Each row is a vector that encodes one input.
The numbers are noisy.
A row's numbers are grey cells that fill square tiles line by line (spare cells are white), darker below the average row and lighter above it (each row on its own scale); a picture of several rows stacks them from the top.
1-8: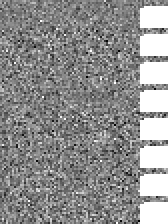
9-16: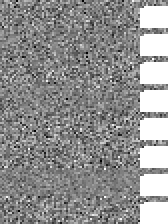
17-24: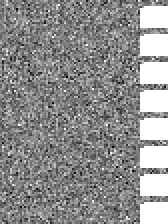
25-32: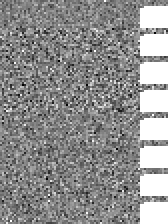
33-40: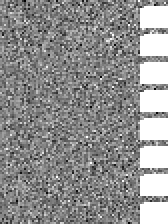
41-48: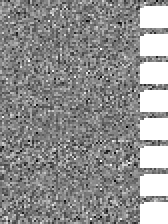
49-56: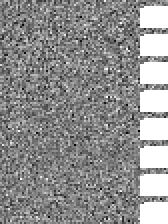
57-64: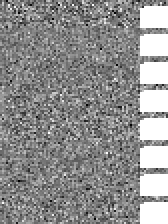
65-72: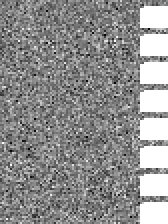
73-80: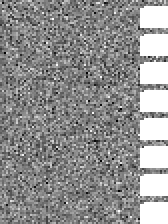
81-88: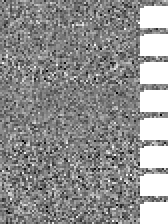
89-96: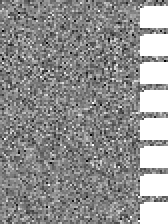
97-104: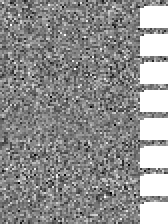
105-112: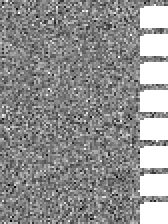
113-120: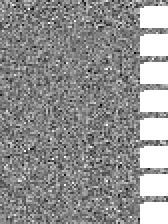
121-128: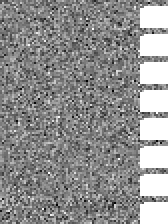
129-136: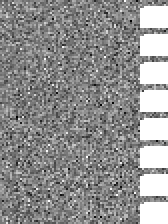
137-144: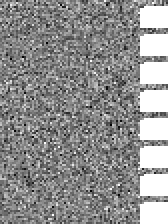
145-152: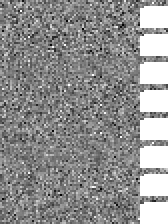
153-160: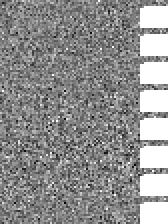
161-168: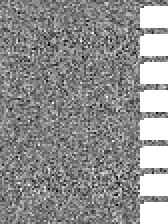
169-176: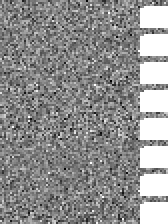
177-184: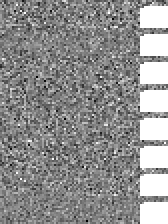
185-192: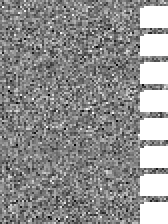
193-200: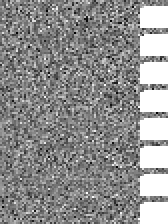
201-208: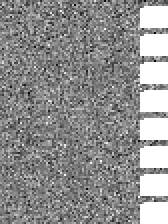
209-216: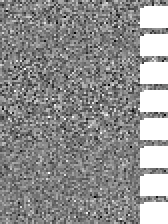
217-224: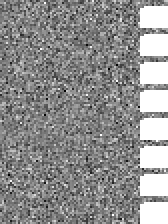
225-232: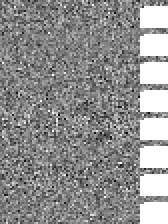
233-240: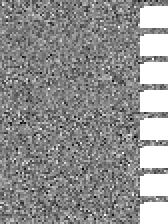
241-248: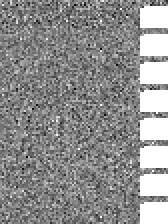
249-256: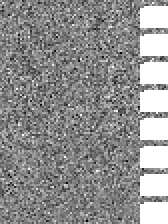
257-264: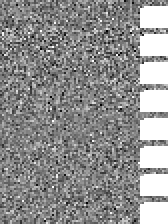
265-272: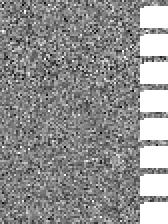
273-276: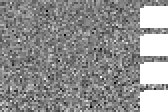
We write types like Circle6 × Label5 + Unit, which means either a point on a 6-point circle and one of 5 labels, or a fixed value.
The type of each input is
Circle11 × (Line9 + Tree13).
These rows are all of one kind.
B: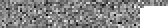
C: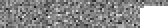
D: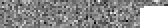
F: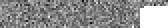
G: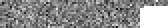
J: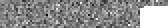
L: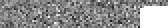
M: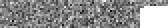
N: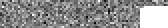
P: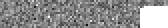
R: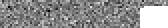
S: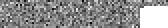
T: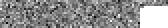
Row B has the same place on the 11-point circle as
C, L and P.
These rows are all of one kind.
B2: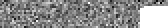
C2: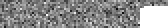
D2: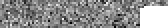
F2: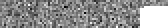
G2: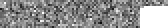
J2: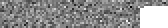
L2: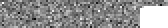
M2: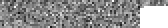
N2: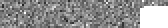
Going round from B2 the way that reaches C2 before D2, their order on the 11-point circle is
B2, C2, J2, M2, L2, D2, N2, F2, G2.
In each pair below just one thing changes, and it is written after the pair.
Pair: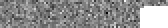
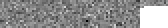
the place on the 11-point circle
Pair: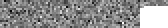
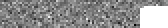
the place on the 11-point circle
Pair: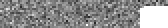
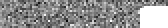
the place on the 11-point circle
